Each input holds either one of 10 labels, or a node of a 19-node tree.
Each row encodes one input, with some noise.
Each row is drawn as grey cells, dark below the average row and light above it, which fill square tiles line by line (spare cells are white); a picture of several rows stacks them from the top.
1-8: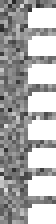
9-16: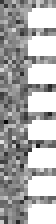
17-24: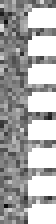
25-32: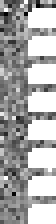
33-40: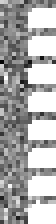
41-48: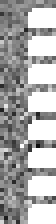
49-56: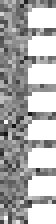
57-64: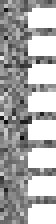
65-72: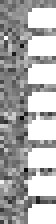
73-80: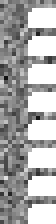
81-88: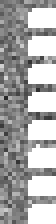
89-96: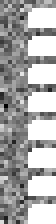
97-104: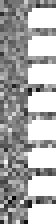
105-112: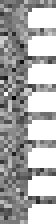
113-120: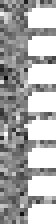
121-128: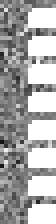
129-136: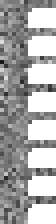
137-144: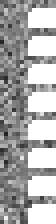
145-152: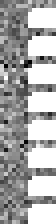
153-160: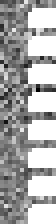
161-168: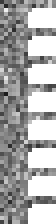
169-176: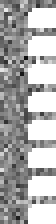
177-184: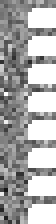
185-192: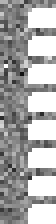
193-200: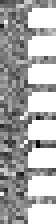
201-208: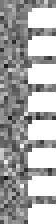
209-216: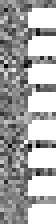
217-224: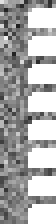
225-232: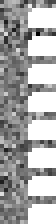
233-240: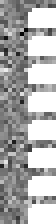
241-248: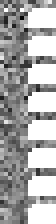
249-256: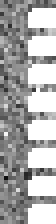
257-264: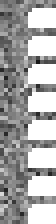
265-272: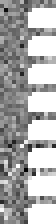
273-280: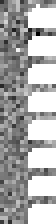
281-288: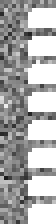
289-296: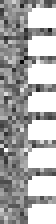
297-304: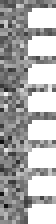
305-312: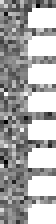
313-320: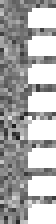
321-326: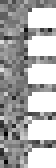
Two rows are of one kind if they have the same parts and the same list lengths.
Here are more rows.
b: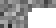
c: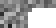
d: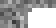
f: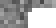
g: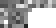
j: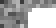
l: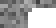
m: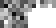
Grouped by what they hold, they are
b, c, d, g, j, l
f, m

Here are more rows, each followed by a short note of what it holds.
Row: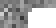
one of 10 labels
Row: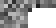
a node of a 19-node tree
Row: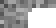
a node of a 19-node tree
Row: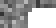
a node of a 19-node tree
